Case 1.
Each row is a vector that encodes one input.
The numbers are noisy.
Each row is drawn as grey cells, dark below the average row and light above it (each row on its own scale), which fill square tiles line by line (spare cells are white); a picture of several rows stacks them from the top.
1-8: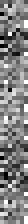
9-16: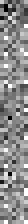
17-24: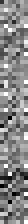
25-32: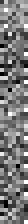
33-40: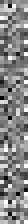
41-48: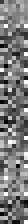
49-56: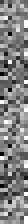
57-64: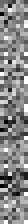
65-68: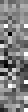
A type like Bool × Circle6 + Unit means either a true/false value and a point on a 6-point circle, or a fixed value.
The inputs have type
Line5 + Line7.
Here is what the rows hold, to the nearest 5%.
About 40% of them hold a point on a 5-point line. The rest hold a point on a 7-point line.
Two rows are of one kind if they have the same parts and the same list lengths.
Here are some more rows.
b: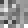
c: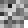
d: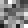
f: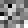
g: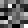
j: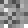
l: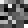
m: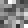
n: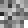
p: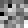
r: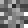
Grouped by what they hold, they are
b, c, f, j, n, p
d, g, l, m, r

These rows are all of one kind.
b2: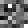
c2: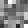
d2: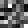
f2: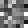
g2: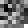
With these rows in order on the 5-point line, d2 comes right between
b2 and f2.
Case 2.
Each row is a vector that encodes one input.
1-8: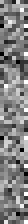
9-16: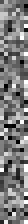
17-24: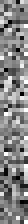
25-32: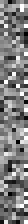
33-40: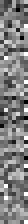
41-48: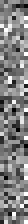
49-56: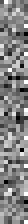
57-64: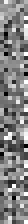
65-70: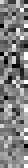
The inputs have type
(Circle10 + Unit) × Line6.
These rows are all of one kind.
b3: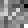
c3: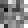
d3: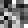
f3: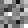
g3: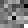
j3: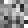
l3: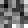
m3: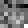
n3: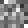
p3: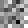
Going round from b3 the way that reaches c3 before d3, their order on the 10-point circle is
b3, n3, j3, p3, f3, c3, l3, d3, m3, g3.
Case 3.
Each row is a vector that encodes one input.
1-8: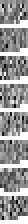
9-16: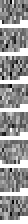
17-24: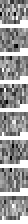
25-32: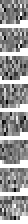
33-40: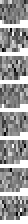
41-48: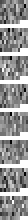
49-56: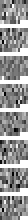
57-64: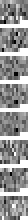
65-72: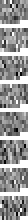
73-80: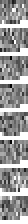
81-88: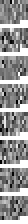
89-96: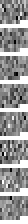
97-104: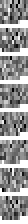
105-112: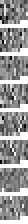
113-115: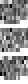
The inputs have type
Label10 × (Tree8 + Unit).
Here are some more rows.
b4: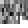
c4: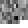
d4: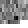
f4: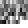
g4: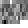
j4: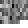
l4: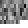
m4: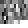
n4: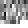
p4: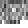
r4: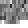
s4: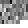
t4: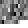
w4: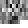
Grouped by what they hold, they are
b4, f4, g4, l4, m4, n4, r4, s4, t4, w4
c4, d4, j4, p4

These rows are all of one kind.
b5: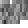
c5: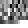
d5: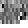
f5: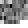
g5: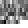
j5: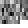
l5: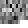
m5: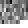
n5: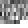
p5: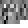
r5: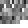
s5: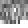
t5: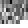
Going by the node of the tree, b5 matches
d5, m5, p5 and t5.
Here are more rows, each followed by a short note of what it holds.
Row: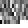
one of 10 labels
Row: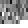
one of 10 labels and a node of an 8-node tree
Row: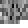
one of 10 labels
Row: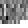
one of 10 labels and a node of an 8-node tree
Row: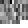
one of 10 labels
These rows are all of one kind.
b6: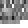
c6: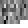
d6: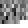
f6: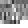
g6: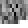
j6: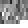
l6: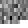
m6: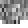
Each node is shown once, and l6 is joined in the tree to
c6.
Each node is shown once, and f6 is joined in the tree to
c6, g6 and j6.
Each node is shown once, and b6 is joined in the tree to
j6.
